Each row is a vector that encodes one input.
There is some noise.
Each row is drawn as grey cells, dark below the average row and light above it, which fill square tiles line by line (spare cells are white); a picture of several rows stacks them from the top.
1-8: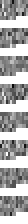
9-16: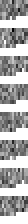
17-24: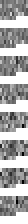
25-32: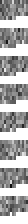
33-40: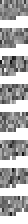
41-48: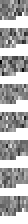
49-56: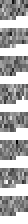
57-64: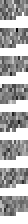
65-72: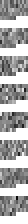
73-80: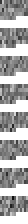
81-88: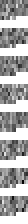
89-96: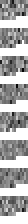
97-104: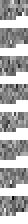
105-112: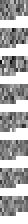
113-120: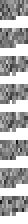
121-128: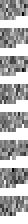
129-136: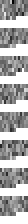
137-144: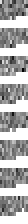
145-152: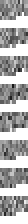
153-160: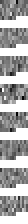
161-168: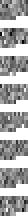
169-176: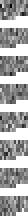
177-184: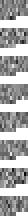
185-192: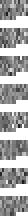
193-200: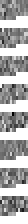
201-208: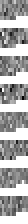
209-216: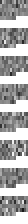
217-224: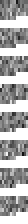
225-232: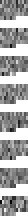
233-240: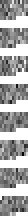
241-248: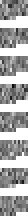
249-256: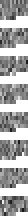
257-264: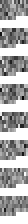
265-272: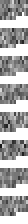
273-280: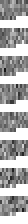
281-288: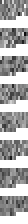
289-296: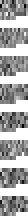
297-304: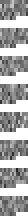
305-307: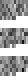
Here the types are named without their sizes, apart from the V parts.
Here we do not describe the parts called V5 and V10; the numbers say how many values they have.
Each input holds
a label, together with either a true/false value and a value of V10, or a value of V5.
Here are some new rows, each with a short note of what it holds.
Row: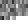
a label and a value of V5
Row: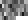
a label and a value of V5
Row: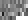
a label, a true/false value and a value of V10
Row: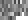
a label, a true/false value and a value of V10
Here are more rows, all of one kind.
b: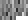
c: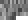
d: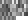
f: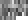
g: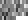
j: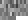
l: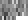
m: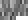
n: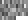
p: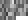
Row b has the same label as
f and m.
